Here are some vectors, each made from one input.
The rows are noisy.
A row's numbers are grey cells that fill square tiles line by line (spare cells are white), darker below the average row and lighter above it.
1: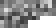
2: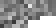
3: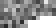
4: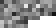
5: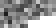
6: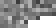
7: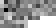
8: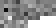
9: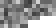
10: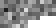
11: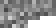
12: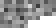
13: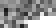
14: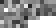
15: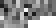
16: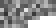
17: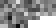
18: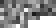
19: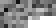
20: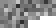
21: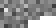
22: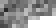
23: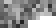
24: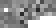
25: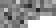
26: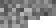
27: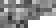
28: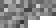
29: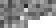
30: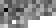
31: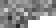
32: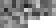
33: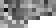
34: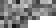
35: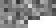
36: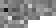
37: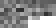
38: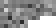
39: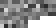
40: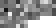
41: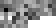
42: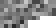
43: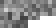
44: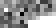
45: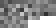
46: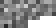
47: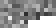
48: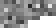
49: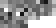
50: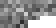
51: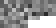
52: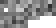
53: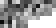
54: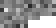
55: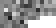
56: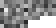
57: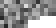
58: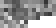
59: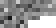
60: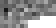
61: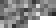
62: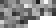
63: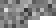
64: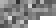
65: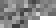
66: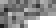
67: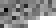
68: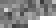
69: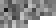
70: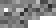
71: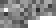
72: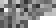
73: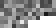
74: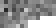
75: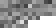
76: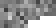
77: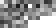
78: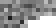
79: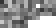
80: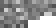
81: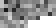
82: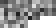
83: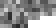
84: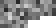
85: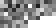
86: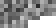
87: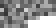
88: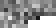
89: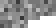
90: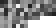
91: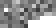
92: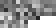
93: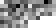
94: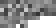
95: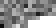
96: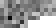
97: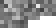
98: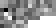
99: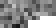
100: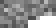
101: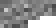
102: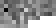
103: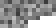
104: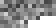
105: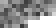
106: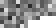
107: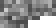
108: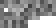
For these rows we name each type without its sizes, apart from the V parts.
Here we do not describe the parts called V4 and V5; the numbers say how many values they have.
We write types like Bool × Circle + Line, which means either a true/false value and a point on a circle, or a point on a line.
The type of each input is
(Bool × V4 + V5) × Line × Line.
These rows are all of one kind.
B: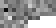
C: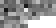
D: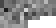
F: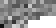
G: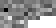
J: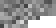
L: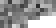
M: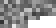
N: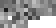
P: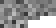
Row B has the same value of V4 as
D, G and N.
